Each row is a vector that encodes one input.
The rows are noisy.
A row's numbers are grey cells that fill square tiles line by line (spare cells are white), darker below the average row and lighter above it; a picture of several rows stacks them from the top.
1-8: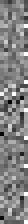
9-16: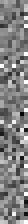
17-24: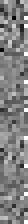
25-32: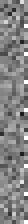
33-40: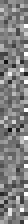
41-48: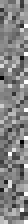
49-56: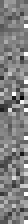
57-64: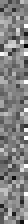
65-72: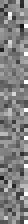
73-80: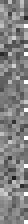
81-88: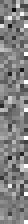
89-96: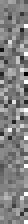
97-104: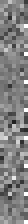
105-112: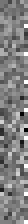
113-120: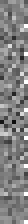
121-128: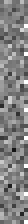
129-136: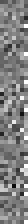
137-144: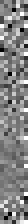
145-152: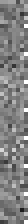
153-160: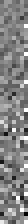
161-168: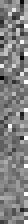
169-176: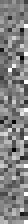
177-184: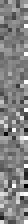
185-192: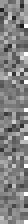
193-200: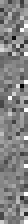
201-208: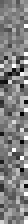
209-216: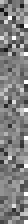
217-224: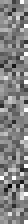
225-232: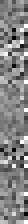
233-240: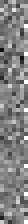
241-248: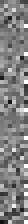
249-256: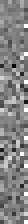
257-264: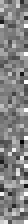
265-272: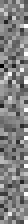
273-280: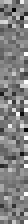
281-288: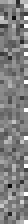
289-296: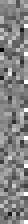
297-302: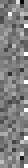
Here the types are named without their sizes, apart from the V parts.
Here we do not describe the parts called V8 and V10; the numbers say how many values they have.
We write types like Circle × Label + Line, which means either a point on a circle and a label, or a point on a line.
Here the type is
Label × (Tree + V10) + V8.
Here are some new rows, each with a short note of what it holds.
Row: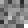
a value of V8
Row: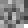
a label and a node of a tree
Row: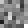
a value of V8
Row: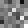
a value of V8
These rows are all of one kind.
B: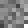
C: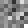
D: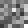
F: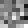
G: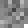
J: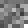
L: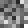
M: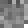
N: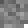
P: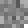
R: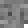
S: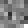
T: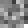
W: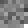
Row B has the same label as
C, D, J and T.
